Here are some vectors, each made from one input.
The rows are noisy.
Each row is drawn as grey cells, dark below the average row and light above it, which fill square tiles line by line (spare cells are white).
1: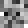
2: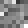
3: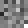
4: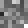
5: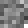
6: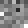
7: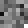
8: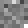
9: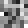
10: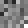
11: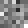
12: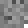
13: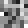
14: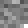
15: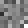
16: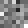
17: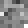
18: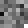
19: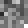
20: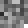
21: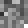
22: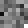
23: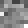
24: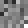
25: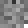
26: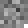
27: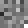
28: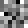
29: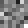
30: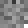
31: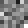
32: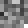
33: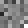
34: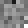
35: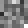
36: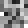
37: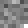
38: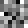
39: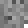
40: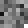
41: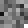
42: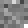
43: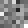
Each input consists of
a point on a 4-point line, together with either a fixed value, or three true/false values.
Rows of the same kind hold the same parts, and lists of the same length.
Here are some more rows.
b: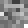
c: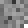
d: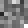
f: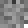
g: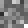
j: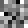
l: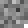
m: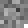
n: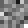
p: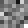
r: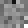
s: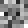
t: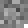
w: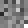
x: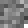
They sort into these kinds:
b, c, d, f, g, l, m, r, s, t, w
j, n, p, x

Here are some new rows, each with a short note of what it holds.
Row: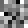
a point on a 4-point line
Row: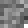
a point on a 4-point line
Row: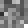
a point on a 4-point line and three true/false values
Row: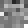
a point on a 4-point line and three true/false values
